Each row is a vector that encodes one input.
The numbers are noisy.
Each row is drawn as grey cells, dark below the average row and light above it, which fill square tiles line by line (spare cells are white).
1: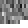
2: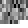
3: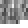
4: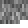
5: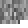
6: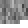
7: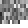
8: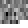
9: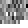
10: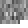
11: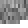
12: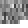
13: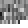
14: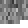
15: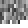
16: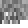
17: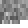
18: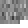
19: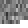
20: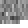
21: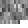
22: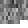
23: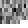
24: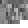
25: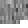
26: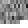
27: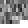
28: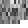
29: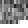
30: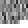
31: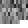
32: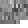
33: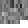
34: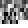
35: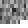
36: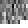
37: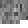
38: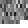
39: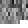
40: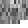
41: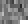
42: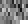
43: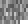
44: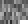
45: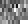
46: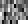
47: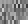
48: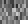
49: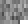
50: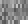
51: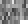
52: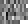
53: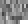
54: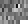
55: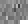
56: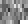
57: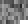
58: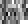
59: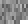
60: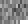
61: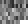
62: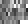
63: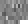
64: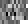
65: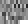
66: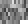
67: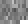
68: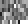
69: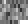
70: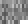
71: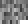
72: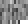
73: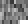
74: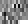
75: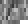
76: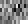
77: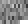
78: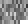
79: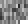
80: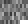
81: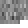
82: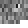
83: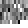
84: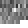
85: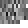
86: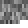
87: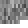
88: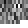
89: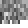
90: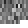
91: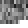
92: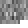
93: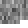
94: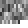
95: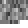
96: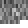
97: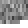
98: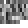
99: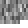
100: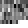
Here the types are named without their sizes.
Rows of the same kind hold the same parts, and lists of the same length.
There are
2 kinds of row.
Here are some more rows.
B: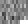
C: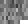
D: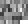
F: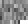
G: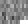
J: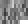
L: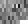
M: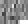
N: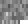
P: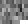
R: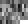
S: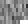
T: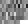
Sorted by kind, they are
B, D, F, G, J, L, M, N, S, T
C, P, R

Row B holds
a label.
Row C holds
a point on a line.
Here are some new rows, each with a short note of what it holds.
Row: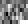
a point on a line
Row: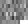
a label
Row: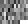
a point on a line
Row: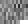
a label
